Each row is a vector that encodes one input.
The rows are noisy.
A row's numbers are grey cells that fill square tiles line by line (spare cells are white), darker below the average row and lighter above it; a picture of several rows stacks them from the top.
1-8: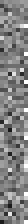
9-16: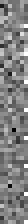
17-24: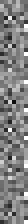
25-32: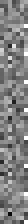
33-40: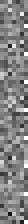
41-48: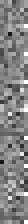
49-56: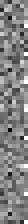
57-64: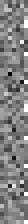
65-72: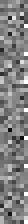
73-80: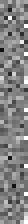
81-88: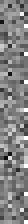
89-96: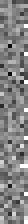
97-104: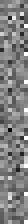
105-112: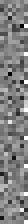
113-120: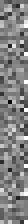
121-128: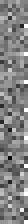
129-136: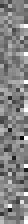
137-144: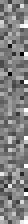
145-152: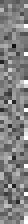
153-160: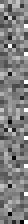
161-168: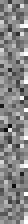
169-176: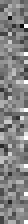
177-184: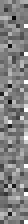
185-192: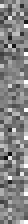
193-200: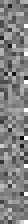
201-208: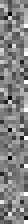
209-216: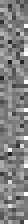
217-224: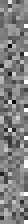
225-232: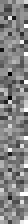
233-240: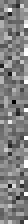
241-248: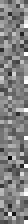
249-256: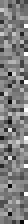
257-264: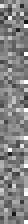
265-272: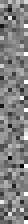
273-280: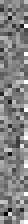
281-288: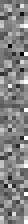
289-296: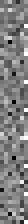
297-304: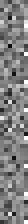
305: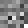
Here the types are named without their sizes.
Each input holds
a point on a line, together with either a point on a line, or a list of points on a circle.
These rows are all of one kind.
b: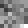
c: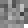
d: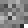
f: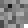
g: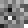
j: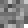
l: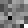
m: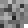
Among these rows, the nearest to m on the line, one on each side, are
f and g.
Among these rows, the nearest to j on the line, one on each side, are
c and f.
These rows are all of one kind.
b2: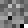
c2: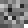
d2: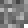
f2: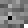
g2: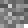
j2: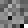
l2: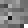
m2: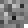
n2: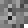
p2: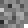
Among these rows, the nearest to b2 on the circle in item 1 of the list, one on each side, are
j2 and l2.
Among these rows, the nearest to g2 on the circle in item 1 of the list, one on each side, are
j2 and n2.
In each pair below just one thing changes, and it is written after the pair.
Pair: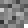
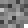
the place on the circle in item 2 of the list
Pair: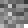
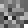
the place on the line
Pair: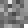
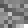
the place on the line
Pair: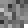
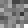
the place on the line
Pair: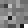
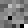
the place on the line
